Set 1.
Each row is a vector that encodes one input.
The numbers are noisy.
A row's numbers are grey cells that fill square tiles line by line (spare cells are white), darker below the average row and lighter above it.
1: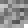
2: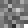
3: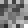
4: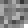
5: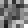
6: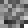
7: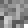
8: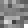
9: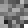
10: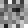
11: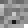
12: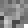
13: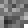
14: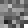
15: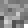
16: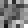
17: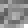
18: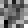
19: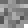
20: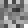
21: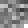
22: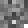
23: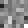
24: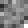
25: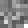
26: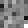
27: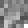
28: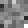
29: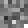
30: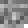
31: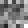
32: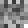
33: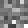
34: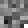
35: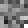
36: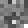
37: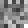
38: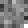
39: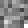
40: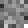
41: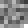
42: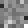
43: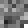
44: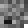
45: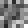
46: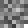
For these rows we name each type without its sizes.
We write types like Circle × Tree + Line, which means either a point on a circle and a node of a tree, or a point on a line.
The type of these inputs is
(Bool × Bool × Bool + Unit) × Line.
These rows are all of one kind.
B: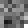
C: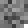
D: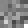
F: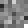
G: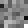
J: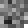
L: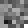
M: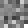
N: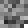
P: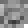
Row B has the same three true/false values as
C and D.
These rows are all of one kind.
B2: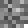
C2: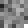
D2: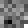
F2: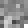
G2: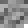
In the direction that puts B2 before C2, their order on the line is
D2, B2, C2, F2, G2.
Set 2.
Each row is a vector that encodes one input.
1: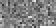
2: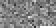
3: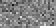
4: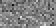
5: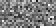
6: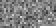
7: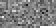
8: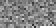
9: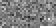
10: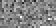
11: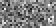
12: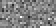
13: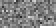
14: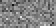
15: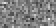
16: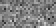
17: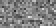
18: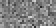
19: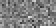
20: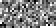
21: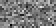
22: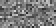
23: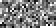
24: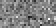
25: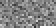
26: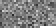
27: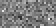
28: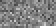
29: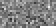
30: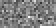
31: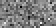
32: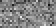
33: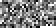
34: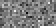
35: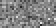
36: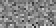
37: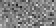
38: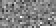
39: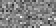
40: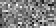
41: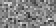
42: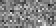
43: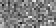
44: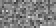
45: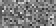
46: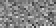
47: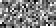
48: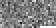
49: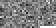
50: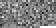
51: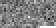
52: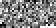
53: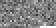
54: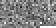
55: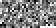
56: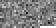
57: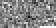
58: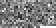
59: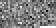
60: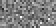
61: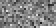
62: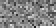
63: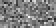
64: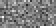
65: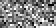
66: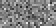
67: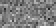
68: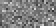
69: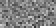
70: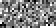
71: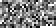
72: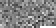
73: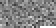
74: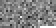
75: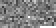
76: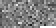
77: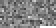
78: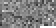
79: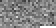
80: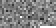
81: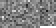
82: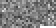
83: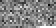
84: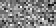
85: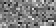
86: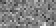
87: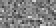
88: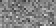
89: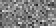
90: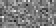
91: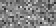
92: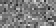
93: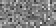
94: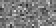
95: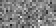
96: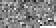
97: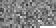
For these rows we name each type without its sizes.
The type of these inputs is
List(Circle).
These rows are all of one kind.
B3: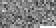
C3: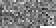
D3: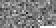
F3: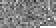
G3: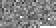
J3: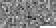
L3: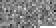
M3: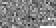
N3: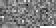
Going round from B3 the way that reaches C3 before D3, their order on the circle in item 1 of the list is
B3, C3, N3, D3, L3, G3, F3, J3, M3.
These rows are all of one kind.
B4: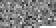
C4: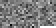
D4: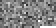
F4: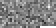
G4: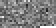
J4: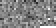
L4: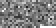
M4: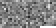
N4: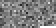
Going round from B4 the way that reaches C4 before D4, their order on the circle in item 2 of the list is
B4, C4, M4, L4, J4, F4, N4, D4, G4.
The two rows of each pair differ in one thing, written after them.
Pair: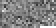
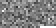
the place on the circle in item 2 of the list
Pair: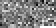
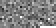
the place on the circle in item 1 of the list
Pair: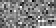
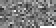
the place on the circle in item 2 of the list
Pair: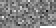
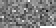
the place on the circle in item 2 of the list
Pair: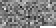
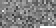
the place on the circle in item 1 of the list
